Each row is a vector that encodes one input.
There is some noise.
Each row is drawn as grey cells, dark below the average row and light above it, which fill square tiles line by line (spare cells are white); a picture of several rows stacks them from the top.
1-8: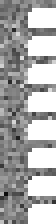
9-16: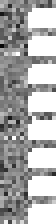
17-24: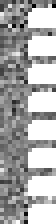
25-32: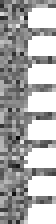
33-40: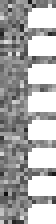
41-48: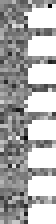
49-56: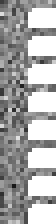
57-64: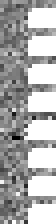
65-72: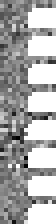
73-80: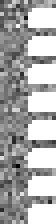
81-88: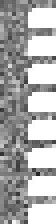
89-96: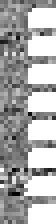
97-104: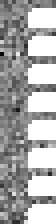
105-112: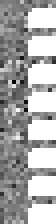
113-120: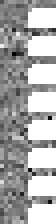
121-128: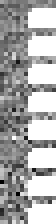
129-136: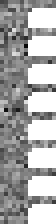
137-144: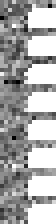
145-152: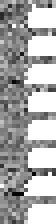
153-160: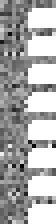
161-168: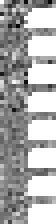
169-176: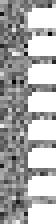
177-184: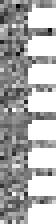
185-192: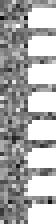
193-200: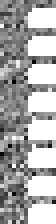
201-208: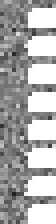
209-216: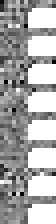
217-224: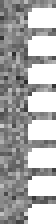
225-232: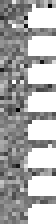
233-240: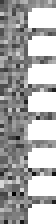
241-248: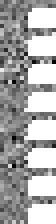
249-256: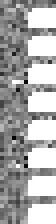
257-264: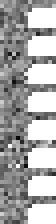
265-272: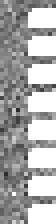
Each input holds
a point on a 10-point line, together with either a point on a 19-point circle, or a point on a 10-point line.
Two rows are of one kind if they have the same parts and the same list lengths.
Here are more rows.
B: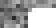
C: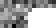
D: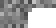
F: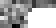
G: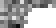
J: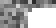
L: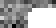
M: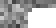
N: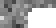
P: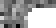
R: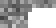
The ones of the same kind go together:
B, D, F, J, R
C, G, L, M, N, P

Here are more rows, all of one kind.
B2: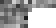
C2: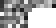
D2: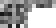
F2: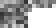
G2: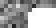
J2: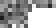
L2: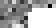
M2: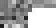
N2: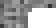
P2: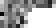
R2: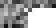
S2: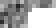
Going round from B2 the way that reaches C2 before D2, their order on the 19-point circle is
B2, G2, P2, L2, N2, R2, C2, M2, J2, S2, D2, F2.
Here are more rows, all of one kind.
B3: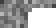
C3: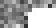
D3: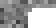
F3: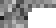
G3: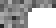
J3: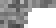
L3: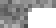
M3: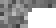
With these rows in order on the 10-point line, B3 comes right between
F3 and J3.
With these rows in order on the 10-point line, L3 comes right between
G3 and J3.
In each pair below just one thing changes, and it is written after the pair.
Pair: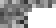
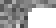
the place on the 10-point line
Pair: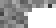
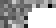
the place on the 10-point line
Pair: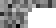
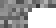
the place on the 19-point circle
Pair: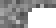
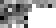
the place on the 19-point circle
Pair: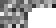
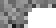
the place on the 19-point circle
